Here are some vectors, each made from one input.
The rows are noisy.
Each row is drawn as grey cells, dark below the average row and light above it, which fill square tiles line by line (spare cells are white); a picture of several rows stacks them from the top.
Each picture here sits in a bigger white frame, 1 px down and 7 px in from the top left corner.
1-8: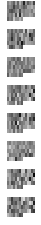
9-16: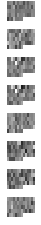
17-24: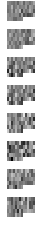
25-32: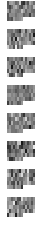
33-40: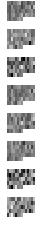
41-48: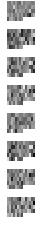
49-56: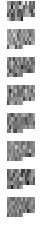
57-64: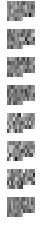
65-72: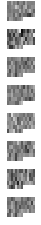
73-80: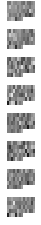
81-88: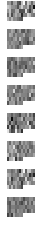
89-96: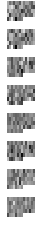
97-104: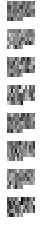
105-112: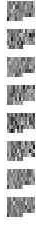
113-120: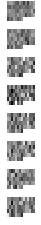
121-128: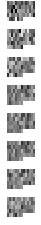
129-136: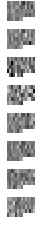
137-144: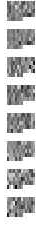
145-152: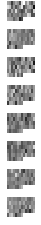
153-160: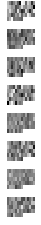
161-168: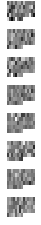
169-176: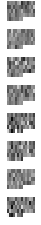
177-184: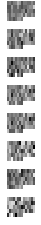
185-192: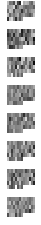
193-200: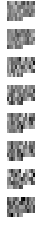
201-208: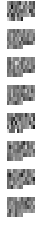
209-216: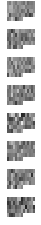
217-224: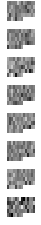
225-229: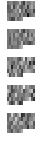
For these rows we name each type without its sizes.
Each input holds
either a point on a line and a true/false value, or a list of points on a circle.
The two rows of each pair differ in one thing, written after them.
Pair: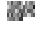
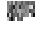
the true/false value
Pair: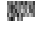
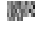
the place on the line
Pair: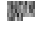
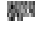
the place on the line
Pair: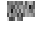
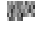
the place on the line
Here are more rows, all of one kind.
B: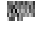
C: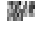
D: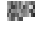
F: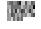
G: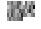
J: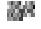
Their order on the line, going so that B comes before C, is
D, J, G, F, B, C.
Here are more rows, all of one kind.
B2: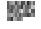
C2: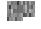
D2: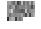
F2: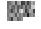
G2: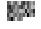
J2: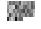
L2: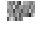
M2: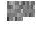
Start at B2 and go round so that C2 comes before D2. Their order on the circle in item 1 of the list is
B2, L2, G2, C2, D2, M2, J2, F2.
